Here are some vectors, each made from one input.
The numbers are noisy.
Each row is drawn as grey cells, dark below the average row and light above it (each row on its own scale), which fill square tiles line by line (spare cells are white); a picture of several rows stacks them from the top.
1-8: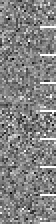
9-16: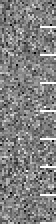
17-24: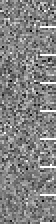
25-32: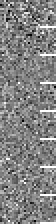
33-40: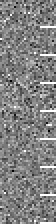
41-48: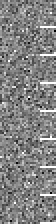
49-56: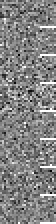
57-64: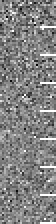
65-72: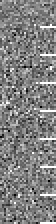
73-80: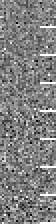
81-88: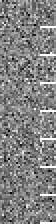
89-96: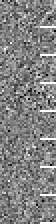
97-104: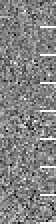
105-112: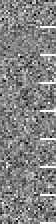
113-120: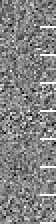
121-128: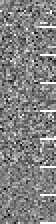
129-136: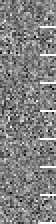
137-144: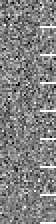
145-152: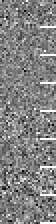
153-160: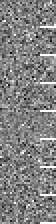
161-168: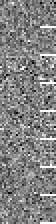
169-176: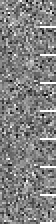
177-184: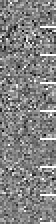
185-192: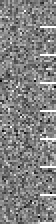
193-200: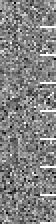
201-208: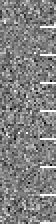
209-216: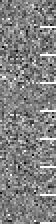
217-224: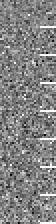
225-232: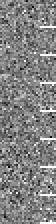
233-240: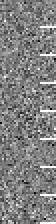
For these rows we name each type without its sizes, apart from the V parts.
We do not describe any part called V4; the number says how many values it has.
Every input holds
a label and a node of a tree, together with a list of values of V4.
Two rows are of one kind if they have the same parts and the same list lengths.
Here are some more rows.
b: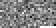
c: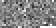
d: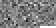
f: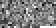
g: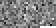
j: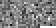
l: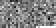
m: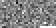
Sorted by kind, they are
b, c, m
d, l
f, g, j

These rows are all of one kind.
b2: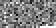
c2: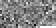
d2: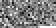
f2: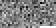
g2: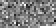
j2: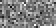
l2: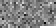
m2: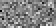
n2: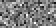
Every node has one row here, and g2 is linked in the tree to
c2.
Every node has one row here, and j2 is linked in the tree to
n2.
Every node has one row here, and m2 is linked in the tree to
c2.
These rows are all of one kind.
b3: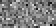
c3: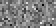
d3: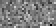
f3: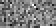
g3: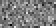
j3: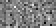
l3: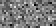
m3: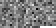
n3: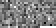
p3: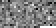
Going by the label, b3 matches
d3, g3 and l3.
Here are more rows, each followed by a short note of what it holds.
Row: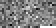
a label and a node of a tree, together with the empty list
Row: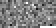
a label and a node of a tree, together with the empty list
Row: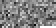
a label and a node of a tree, together with a list of two items
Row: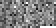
a label and a node of a tree, together with the empty list
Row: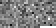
a label and a node of a tree, together with the empty list
